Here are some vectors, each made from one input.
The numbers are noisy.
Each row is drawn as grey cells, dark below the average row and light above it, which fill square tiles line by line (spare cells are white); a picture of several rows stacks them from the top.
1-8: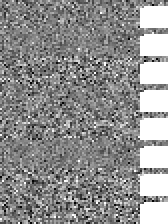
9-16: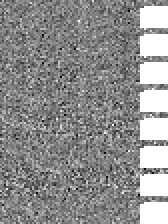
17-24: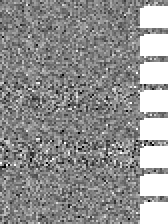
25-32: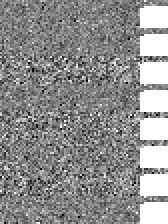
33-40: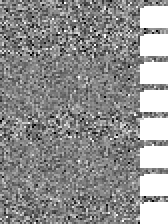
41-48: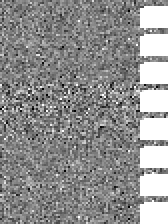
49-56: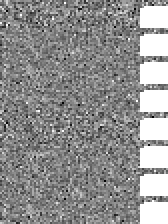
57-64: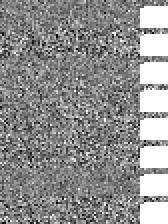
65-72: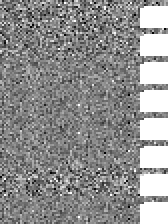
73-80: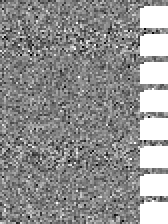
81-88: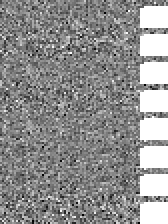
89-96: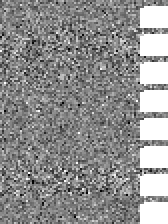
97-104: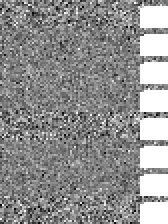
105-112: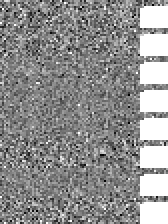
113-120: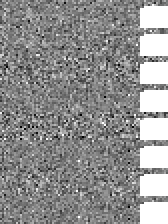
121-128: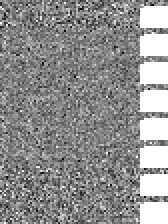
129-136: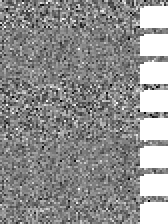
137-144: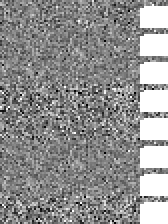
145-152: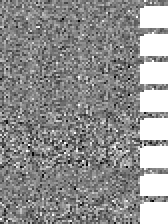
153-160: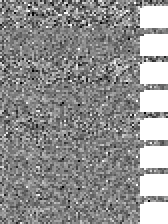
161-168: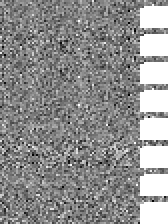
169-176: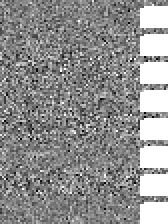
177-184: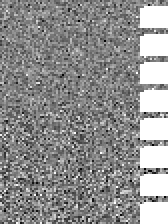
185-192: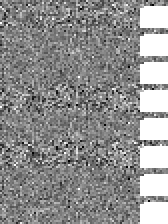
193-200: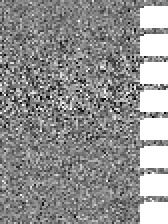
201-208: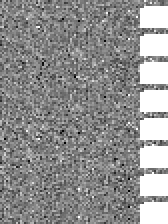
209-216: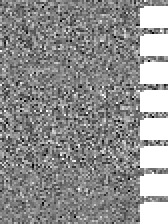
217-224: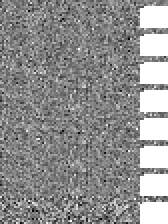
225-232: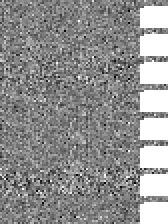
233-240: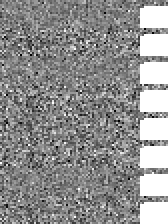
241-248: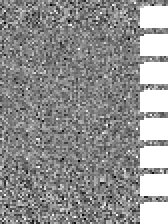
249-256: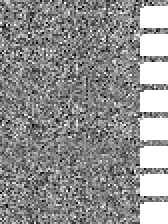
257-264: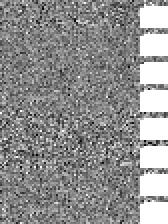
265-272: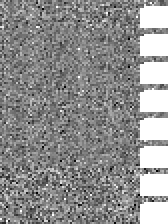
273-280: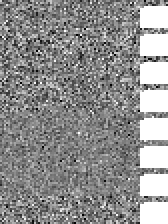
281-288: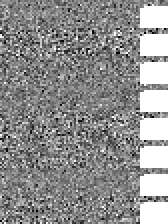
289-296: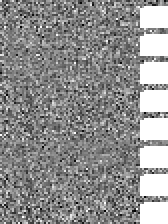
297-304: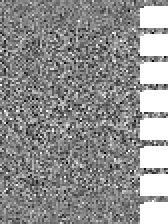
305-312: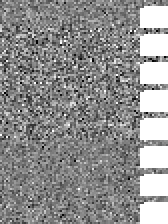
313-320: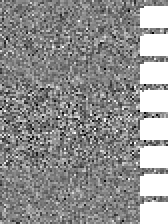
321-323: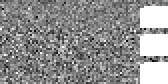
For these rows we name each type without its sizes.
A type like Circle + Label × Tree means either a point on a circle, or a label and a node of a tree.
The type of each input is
Circle + Line × Line.
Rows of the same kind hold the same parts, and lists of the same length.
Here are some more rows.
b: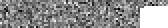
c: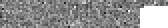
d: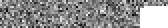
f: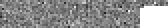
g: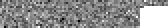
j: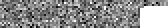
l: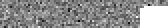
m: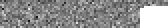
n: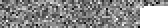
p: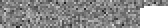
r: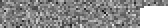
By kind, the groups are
b, d, j, n
c, f, g, l, m, p, r

